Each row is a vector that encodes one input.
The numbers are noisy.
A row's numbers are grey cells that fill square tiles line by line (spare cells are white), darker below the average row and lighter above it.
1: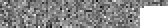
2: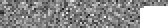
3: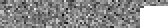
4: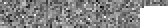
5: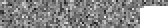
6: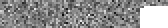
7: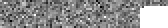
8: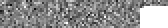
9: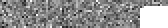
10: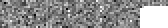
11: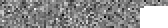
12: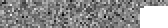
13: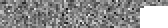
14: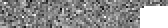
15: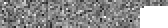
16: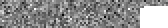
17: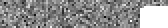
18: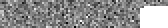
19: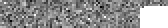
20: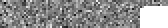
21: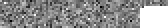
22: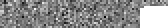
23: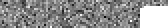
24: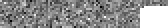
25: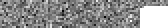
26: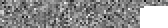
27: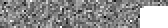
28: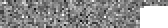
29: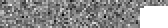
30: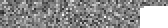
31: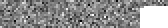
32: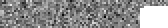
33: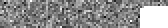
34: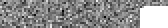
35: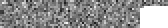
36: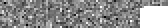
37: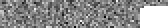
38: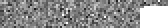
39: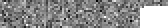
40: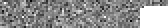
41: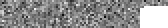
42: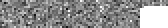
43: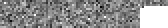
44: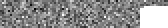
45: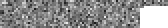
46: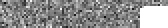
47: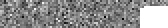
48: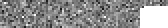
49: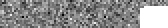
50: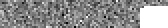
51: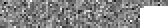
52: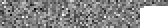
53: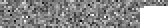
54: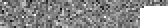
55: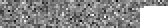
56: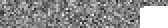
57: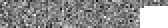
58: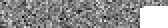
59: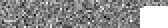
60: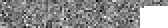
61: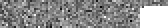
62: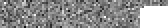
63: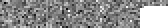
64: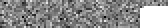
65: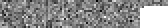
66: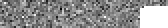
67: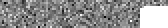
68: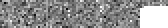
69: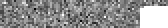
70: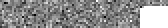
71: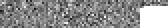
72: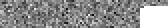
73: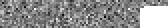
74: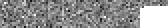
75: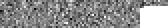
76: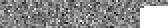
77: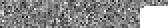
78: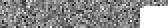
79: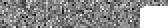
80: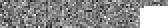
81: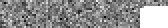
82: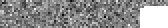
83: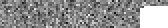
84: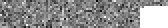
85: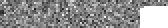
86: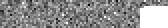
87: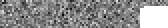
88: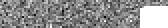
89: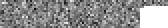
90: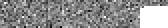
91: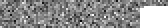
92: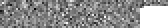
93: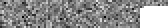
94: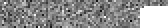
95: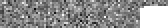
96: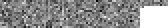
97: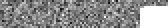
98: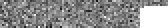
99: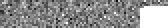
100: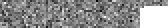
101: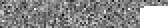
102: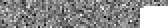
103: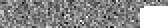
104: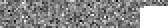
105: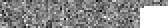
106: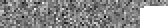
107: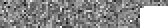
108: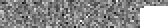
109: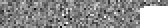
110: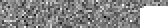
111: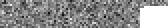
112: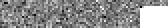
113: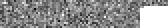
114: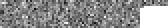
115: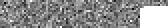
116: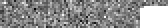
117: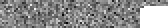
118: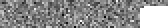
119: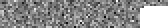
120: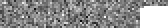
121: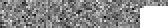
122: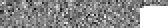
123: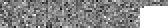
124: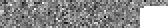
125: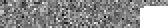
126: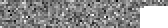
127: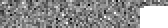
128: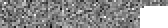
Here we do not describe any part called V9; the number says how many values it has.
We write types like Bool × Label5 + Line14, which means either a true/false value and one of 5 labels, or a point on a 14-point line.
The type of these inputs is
Bool × (Line5 + V9).
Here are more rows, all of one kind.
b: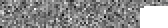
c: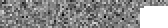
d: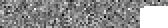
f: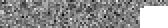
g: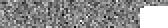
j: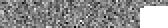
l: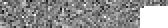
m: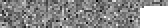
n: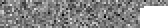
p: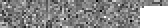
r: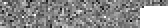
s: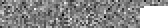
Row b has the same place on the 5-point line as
d and s.
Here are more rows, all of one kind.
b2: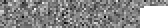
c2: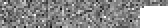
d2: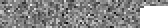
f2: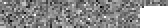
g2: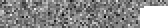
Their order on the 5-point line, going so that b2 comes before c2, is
b2, g2, c2, d2, f2.
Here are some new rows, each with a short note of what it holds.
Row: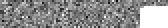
a true/false value and a value of V9
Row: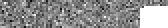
a point on a 5-point line and a true/false value
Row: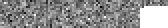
a point on a 5-point line and a true/false value
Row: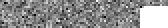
a true/false value and a value of V9
